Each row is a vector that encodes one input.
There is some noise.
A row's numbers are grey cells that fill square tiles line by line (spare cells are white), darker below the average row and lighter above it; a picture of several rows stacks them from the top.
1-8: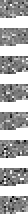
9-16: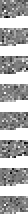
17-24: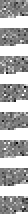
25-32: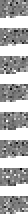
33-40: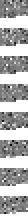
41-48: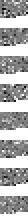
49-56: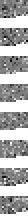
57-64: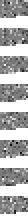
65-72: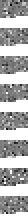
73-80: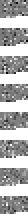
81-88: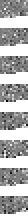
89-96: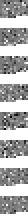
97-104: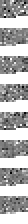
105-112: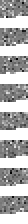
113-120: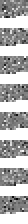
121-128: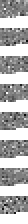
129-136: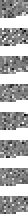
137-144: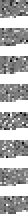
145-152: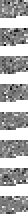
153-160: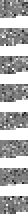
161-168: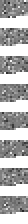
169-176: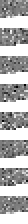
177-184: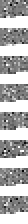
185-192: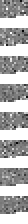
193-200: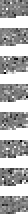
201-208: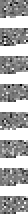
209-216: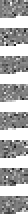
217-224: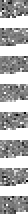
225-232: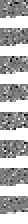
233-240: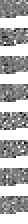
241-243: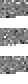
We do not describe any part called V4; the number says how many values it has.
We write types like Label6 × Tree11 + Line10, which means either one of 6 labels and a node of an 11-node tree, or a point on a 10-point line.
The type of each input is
(Bool × Bool × Bool + Label9) × V4.
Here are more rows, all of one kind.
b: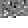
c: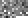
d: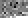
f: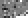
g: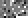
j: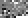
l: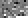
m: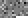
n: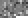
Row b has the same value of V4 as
d and l.
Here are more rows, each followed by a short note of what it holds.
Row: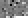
three true/false values and a value of V4
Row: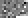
one of 9 labels and a value of V4
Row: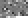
three true/false values and a value of V4
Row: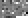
three true/false values and a value of V4
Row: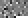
one of 9 labels and a value of V4
